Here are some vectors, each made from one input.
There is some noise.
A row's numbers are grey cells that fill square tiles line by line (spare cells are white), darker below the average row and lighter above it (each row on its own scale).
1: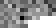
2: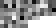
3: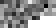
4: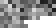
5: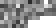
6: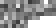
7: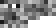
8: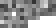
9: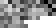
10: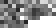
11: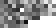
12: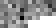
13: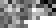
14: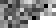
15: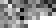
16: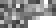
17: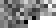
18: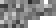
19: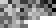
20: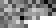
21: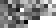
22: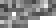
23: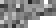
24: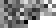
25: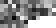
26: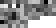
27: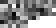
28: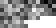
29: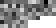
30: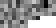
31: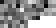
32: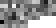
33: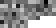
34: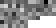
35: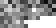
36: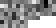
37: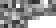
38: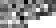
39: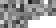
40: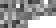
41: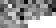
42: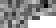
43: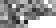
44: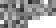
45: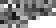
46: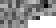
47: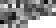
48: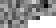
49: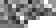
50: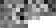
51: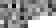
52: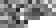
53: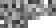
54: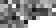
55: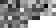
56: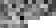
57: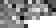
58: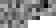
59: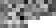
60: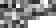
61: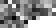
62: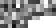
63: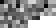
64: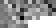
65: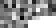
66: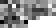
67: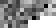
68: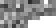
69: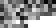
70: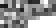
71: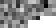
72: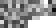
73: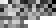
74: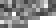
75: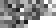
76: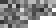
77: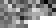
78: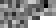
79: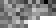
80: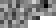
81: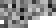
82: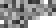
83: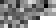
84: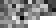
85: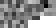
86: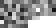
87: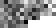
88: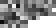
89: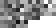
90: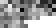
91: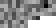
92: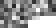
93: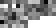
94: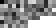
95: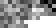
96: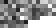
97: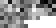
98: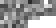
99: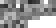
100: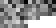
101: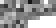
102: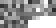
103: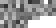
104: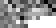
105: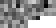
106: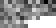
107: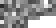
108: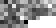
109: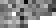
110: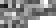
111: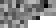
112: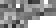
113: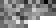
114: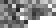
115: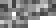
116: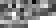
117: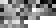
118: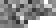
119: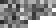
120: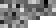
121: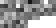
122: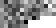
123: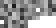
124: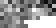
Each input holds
a point on a 6-point line, together with either a point on a 4-point line and a point on a 6-point line, or a point on a 5-point line.
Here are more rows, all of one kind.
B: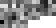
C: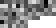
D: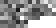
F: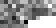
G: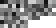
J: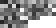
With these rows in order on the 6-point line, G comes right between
C and J.
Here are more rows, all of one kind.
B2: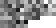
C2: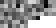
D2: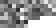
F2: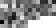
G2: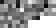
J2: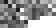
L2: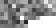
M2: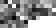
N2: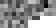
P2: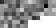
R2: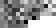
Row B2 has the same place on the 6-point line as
D2 and L2.
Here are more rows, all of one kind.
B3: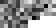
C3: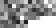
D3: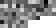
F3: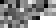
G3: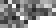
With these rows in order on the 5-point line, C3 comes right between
D3 and G3.
